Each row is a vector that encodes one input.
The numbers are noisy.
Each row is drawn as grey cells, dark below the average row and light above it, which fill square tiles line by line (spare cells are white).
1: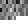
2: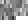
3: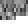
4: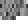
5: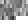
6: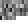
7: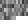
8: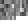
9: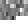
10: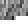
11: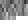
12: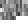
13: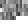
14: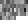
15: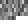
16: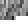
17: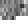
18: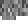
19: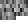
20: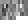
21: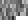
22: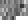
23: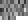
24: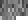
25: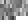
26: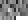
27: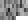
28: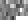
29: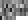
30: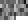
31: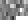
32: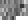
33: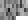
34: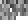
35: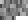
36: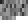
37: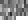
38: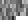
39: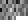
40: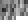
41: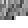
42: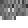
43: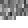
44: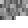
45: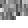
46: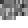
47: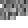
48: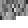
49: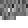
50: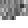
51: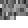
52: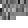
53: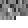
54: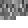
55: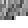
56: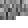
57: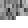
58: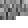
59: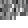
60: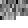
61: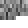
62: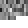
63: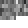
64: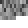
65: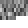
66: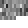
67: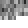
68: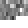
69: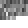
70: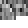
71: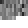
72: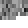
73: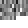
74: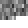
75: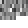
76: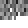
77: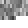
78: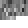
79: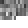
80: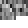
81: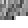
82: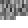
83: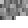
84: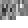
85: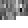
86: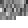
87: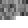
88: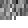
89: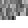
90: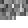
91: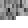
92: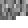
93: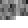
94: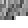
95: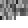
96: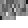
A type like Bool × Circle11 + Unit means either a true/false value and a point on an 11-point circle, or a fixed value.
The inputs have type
Label11 × (Tree13 + Unit).
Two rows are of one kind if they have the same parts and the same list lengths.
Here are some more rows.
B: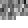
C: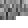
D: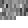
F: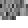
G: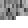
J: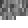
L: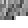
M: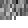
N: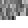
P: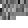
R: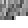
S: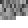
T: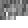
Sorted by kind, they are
B, D, J, M, P, S, T
C, F, G, L, N, R

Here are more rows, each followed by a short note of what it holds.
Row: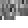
one of 11 labels and a node of a 13-node tree
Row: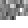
one of 11 labels
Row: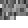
one of 11 labels and a node of a 13-node tree
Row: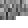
one of 11 labels
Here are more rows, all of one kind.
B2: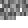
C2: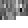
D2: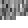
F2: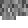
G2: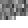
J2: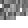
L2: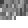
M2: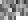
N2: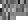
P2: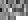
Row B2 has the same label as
D2 and J2.
